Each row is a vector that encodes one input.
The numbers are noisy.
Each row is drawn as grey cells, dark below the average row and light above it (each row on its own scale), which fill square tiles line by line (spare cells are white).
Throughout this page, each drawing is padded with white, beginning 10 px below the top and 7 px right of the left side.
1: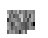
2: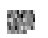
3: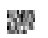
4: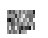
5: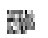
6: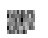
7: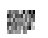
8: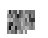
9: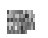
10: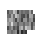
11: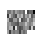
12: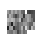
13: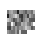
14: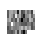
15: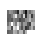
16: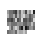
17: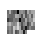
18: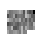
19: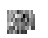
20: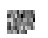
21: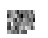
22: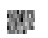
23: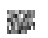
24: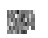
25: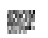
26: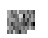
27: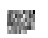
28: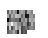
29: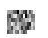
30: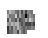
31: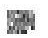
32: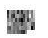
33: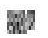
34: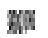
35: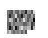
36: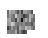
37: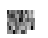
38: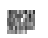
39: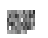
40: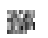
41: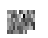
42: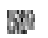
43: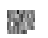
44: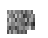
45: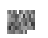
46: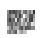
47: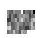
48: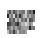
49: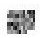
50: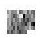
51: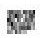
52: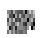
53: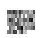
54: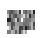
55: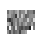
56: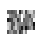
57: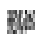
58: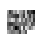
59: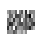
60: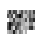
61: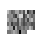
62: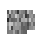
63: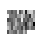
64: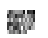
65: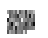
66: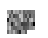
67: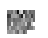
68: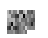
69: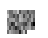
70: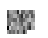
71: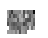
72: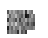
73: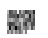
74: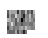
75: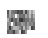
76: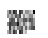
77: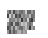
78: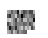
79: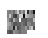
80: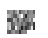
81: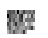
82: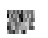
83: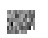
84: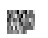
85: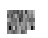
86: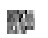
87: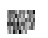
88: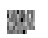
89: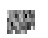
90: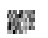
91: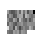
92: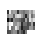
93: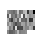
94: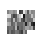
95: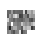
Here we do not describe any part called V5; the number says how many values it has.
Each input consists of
a point on a 4-point line and a true/false value, together with either a point on a 4-point line, or a value of V5.
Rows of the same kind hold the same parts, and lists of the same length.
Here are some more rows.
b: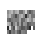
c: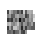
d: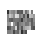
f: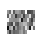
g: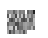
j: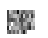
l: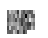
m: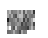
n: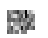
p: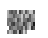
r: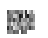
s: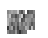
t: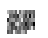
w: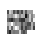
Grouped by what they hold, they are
b, f, g, m, p, s, t
c, d, j, l, n, r, w

